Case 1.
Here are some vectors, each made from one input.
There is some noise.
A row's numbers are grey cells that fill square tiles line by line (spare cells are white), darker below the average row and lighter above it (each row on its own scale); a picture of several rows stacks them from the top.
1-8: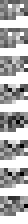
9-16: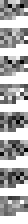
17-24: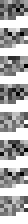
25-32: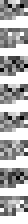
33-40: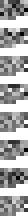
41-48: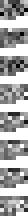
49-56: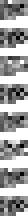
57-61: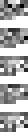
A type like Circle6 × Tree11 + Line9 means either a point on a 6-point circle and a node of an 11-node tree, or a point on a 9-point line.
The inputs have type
Circle10.
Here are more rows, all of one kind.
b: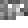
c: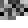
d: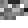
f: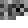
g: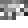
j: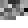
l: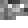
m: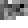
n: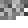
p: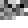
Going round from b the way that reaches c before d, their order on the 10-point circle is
b, g, n, p, m, f, c, j, d, l.
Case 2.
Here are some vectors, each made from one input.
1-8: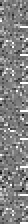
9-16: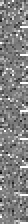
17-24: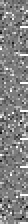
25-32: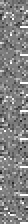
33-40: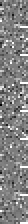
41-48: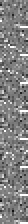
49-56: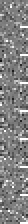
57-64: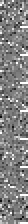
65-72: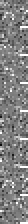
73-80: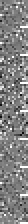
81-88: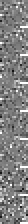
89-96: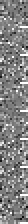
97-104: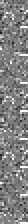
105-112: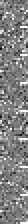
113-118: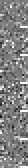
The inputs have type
Line10.
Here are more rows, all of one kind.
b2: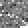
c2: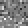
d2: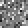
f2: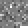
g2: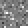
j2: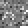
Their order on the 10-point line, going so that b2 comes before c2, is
f2, b2, d2, j2, g2, c2.
